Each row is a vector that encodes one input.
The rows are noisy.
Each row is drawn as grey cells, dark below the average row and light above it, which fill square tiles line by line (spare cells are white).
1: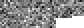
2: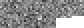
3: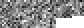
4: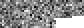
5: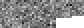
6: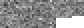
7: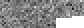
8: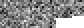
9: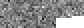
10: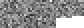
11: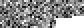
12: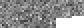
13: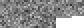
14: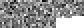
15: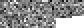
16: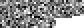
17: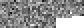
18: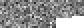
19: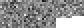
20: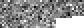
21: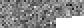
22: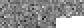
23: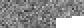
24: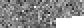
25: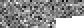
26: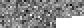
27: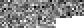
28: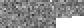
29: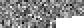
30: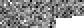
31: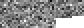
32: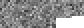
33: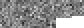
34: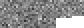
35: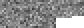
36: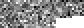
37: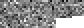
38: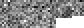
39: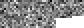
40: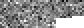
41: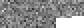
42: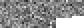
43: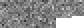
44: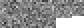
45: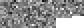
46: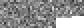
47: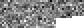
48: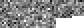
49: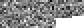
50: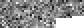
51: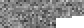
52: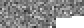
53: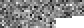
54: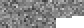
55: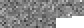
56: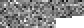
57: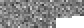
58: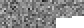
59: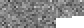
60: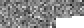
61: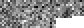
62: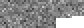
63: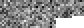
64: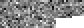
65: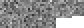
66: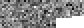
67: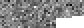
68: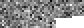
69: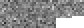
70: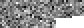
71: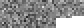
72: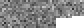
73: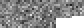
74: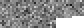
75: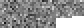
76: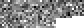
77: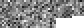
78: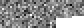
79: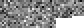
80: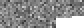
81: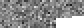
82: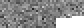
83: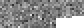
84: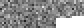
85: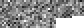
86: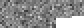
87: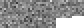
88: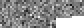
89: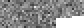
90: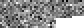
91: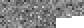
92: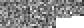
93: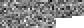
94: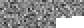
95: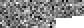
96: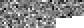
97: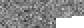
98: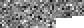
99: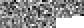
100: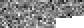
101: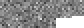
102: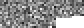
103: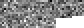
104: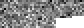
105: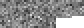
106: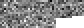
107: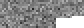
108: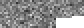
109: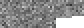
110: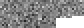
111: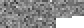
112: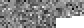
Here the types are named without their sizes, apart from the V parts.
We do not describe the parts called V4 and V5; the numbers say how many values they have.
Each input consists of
either a point on each of two circles and a value of V5, or a true/false value and a value of V4.
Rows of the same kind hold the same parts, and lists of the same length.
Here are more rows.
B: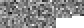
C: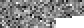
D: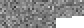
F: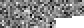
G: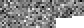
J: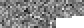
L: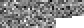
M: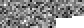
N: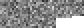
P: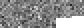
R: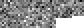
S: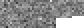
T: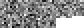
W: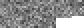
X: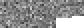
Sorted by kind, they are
B, D, J, N, P, S, T, W, X
C, F, G, L, M, R

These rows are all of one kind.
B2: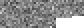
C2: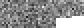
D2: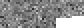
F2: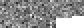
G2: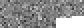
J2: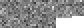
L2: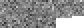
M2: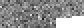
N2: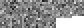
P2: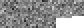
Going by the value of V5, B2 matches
J2, L2, N2 and P2.
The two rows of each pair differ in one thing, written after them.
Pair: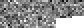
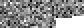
the true/false value
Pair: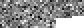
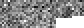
the true/false value
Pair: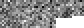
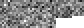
the value of V4
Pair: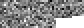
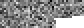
the value of V4
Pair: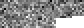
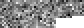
the value of V4
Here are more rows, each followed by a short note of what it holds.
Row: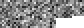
a true/false value and a value of V4
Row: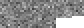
a point on each of two circles and a value of V5
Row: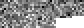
a true/false value and a value of V4
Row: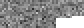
a point on each of two circles and a value of V5
